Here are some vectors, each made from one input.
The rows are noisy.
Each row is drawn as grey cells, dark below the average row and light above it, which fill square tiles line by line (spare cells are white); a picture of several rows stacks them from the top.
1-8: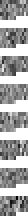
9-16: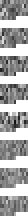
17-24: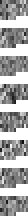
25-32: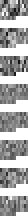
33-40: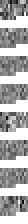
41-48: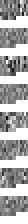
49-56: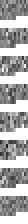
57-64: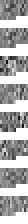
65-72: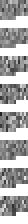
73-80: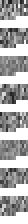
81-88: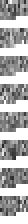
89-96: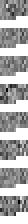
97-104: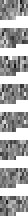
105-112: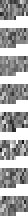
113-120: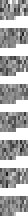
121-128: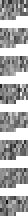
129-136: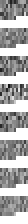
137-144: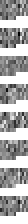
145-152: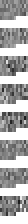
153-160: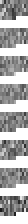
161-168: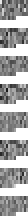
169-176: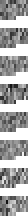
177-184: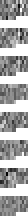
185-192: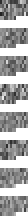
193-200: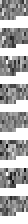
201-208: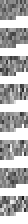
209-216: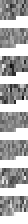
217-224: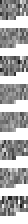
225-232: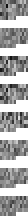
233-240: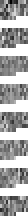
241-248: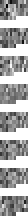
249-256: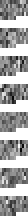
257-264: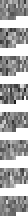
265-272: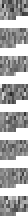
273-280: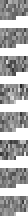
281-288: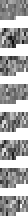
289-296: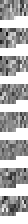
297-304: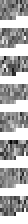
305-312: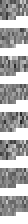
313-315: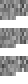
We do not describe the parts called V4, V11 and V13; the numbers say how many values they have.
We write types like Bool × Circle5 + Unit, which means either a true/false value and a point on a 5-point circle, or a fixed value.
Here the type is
Bool × Bool × Bool × Line7 + (Line8 + V4) × V13 + V11.
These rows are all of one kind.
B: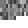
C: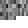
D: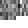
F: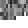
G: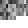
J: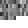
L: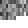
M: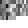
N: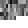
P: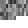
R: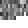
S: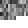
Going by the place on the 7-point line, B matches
F, G, J and R.
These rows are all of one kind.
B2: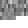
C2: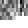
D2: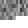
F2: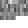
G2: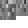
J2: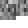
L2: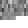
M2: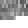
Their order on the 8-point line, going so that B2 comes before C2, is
M2, F2, G2, L2, B2, D2, J2, C2.
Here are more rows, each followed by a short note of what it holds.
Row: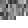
a point on a 7-point line and three true/false values
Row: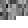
a point on a 7-point line and three true/false values
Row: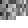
a point on a 7-point line and three true/false values
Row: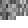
a point on a 7-point line and three true/false values
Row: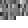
a point on a 7-point line and three true/false values
